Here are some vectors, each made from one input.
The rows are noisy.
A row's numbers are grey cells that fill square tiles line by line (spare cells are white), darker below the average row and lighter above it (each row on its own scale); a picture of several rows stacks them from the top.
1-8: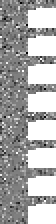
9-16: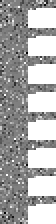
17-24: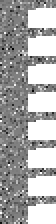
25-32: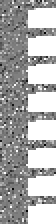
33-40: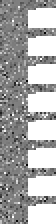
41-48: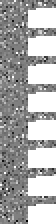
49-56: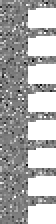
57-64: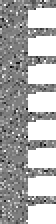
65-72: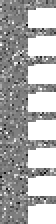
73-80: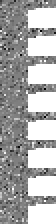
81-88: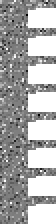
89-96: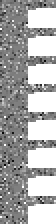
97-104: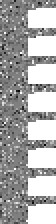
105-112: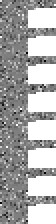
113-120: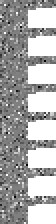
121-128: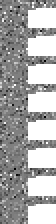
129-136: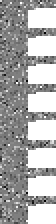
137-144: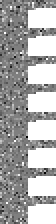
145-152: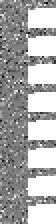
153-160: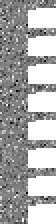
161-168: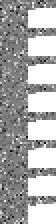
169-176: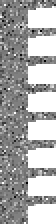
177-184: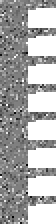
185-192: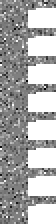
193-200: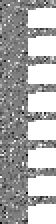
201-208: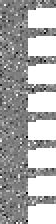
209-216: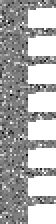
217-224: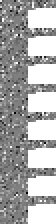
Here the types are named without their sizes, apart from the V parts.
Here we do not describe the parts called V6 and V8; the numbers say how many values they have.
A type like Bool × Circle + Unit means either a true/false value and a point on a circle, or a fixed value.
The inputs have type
Bool × (Line + V8) × V6.
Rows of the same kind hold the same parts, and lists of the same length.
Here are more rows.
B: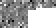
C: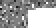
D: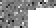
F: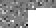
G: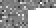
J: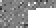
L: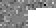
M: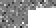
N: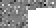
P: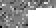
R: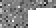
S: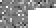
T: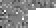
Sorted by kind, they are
B, C, D, L, M, N, P, T
F, G, J, R, S

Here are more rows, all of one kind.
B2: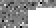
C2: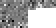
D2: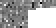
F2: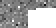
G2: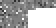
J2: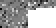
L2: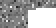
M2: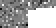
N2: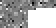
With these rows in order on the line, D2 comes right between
B2 and M2.
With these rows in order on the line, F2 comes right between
G2 and L2.
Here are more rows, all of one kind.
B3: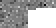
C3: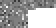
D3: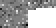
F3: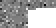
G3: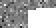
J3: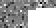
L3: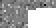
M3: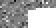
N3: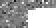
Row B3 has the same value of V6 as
F3 and L3.
